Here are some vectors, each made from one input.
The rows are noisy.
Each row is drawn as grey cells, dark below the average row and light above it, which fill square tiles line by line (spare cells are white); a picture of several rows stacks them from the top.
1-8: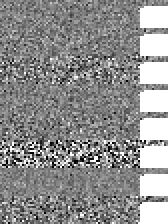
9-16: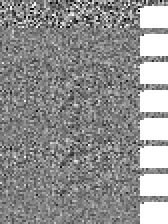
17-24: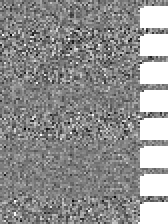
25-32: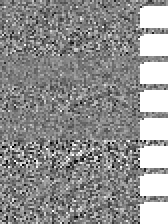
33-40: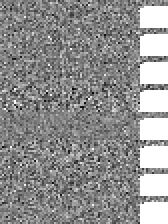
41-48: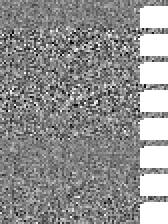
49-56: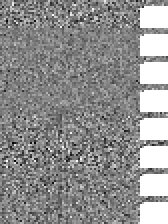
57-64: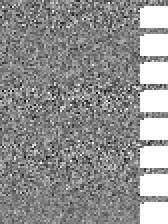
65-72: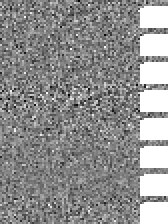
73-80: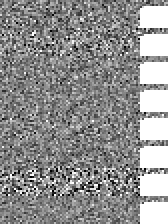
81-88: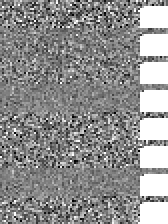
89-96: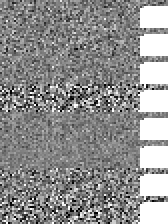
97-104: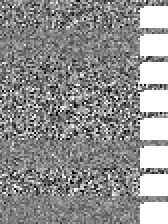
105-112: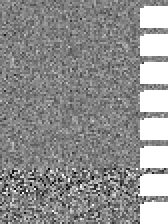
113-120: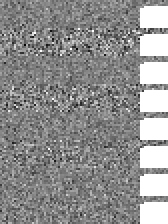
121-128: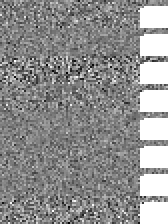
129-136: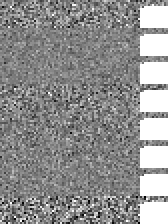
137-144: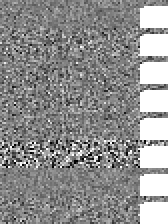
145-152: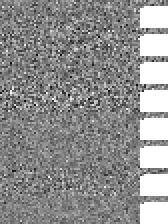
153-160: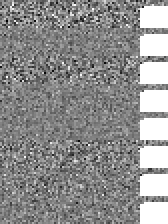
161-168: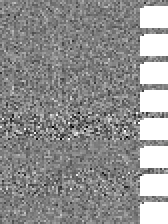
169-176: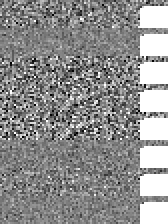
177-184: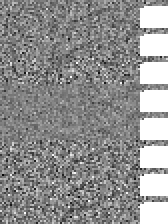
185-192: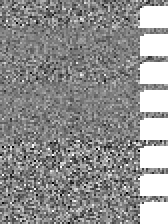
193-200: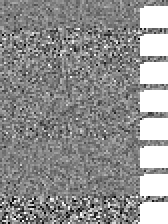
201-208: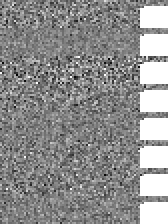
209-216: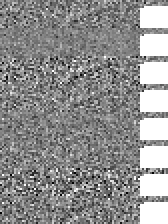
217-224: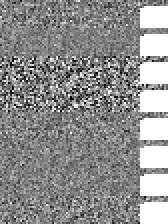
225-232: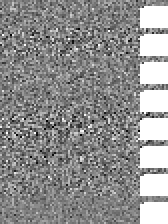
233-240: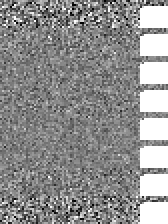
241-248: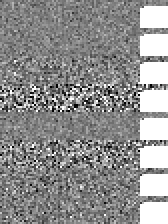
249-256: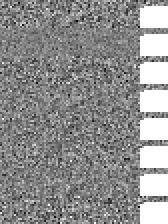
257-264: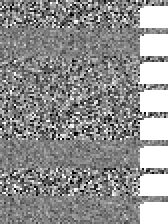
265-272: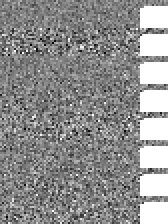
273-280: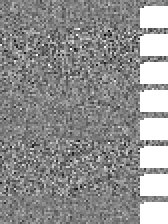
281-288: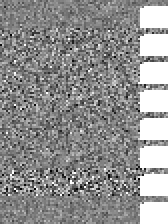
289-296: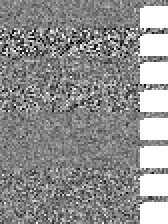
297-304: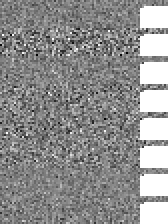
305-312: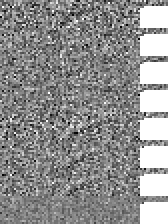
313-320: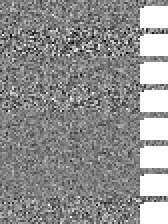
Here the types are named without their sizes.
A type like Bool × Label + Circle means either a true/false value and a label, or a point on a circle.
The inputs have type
Bool × Bool × Bool + Circle.
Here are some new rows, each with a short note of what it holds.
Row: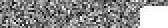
a point on a circle
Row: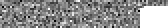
a point on a circle
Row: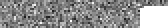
a point on a circle
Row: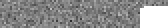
three true/false values
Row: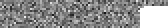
three true/false values
